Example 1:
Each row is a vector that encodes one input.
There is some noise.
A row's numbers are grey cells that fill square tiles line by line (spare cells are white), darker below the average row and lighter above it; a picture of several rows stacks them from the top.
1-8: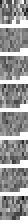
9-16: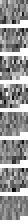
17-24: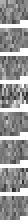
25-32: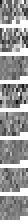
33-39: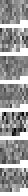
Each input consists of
either a point on a 3-point line and a point on a 6-point line, or three true/false values.
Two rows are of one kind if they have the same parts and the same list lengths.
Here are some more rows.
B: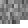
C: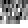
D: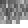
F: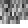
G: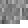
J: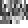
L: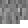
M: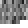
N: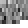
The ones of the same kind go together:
B, F, G, N
C, D, J, L, M

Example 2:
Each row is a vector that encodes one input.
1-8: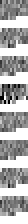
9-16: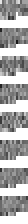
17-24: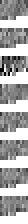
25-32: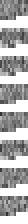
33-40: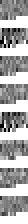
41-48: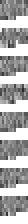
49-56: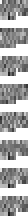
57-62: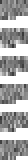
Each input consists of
a list of up to two points on a 5-point line.
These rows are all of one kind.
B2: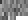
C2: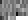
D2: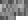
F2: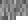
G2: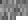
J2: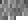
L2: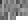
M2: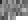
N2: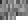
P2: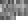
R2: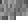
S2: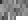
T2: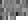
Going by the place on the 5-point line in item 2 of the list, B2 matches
C2 and D2.
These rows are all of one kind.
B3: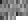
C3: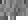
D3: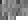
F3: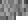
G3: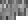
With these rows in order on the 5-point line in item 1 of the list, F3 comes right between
C3 and G3.
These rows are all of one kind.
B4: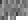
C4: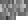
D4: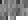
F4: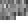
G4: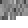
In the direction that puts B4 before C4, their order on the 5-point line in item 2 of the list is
F4, D4, B4, G4, C4.
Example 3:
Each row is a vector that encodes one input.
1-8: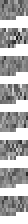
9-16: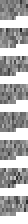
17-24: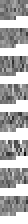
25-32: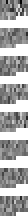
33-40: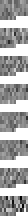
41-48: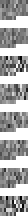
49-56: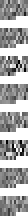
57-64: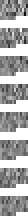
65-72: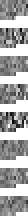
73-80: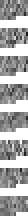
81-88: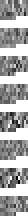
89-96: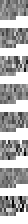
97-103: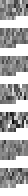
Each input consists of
either a point on a 6-point circle and a true/false value, or a fixed value.
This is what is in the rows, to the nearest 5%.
About 95% of them hold a point on a 6-point circle and a true/false value. The rest hold a fixed value.
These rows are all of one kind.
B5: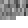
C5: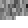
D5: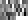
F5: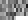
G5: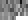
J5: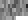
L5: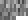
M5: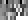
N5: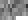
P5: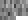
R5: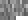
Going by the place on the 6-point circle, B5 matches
C5, J5 and N5.
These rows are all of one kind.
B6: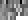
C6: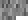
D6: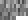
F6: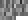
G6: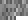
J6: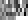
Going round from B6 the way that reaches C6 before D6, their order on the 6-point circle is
B6, F6, C6, D6, G6, J6.
